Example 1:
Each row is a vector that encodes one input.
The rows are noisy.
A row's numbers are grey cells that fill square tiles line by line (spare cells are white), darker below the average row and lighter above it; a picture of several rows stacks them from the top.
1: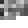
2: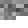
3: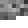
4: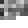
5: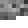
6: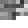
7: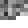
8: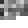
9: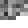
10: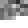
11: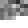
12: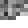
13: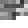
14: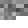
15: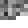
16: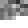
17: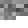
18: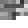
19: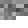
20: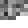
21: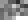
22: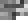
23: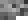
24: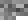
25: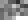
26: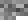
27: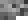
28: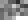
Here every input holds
a point on a 6-point line.
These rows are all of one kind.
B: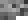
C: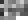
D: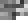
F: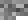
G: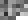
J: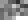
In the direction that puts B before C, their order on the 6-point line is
D, G, B, F, J, C.
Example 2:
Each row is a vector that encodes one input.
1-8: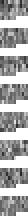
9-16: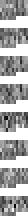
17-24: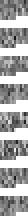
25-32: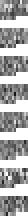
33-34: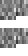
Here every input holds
a point on an 8-point circle.
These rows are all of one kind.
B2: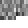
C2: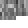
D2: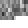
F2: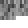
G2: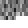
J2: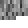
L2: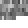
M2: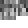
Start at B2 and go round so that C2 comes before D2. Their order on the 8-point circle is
B2, C2, L2, D2, G2, M2, F2, J2.
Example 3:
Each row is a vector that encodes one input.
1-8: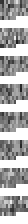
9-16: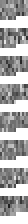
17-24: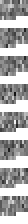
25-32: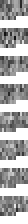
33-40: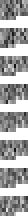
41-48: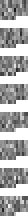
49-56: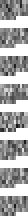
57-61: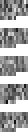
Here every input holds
a point on an 8-point circle.
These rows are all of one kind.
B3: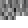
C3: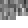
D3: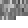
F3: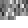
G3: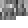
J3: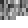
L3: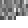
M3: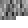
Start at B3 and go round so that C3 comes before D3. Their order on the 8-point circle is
B3, C3, J3, M3, L3, G3, D3, F3.
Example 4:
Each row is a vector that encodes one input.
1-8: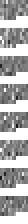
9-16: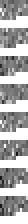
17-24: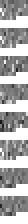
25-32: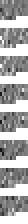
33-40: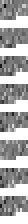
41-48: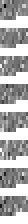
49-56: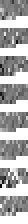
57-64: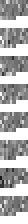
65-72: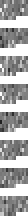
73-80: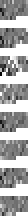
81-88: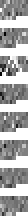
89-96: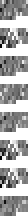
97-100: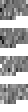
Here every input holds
either a fixed value, or four true/false values.
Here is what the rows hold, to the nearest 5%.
About 5% of them hold a fixed value. The rest hold four true/false values.
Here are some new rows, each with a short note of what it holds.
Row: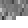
four true/false values
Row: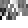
a fixed value
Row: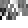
a fixed value
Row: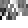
a fixed value
